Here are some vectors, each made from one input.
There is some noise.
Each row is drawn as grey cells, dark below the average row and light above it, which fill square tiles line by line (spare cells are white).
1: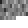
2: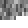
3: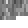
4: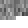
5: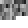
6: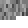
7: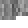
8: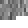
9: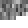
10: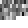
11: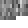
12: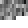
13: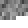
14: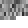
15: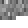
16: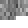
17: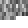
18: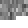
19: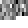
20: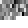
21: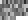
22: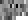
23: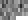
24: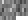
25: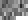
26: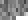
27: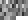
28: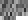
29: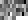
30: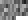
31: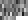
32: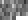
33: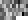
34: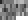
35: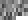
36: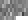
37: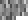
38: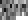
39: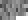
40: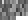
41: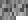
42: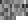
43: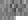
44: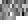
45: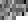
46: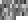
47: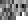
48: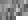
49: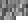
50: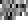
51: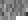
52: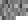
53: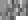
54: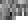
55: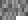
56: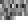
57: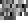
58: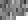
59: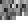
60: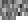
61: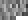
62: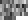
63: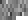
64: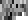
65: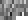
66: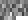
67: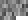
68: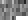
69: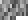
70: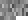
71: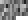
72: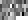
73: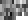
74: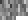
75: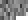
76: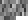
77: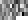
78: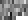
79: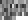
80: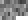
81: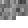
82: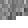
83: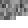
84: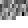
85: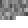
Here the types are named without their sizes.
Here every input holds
a point on a line, together with either a point on a circle and a true/false value, or a point on a line.
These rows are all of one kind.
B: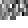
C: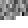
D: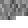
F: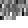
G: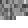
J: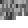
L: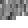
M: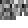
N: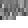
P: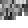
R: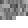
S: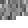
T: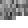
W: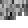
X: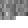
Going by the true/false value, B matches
G, M, P and W.
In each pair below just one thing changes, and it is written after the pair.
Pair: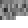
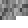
the true/false value
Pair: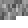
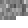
the place on the line
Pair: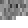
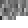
the place on the line
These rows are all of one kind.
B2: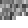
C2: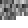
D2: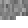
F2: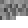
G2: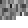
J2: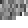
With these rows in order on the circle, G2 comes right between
D2 and J2.
